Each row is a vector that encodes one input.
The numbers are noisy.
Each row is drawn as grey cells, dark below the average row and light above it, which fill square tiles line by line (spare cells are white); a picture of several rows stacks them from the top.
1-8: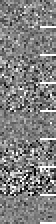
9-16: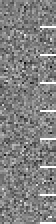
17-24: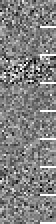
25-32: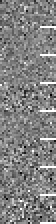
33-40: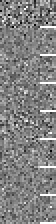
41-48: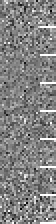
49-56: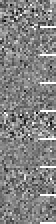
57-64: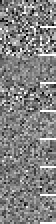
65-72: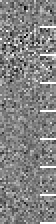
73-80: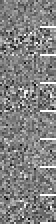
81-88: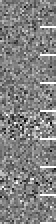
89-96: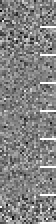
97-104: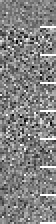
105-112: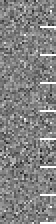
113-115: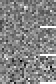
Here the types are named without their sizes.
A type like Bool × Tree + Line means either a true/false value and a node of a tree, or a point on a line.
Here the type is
Bool × (Circle + Line).
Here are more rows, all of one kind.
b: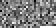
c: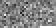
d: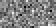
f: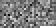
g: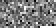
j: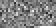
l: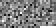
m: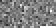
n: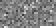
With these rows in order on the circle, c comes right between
b and n.
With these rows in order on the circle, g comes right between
f and l.
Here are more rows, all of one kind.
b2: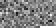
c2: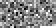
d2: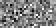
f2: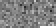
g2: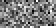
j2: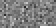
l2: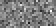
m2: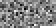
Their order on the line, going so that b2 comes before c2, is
g2, l2, d2, b2, m2, c2, j2, f2.
